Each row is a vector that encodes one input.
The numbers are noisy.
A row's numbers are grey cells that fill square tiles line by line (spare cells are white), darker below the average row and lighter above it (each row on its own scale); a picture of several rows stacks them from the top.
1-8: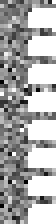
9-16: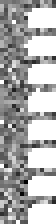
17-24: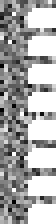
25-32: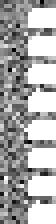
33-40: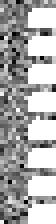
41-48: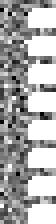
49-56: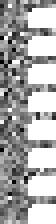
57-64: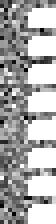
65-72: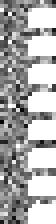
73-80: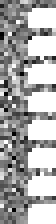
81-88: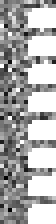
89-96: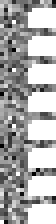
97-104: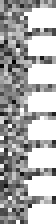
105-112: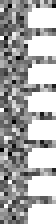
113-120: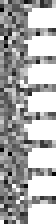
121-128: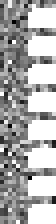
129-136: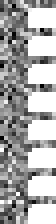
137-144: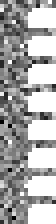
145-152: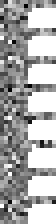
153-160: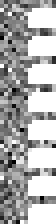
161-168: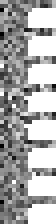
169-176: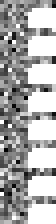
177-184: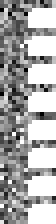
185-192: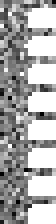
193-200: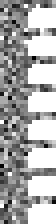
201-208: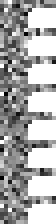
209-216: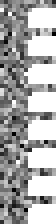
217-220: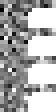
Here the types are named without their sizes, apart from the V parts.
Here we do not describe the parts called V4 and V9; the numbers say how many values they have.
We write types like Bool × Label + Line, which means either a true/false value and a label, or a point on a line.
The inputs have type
(Bool × Bool × Bool + V4) × V9 + Label × Label.
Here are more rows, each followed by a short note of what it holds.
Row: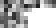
two labels
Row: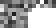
a value of V4 and a value of V9
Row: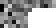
a value of V4 and a value of V9
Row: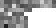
two labels
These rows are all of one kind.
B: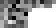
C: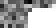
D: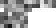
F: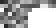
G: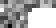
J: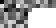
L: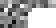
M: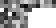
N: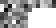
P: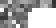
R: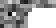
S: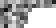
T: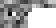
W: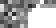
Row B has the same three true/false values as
D, G and L.
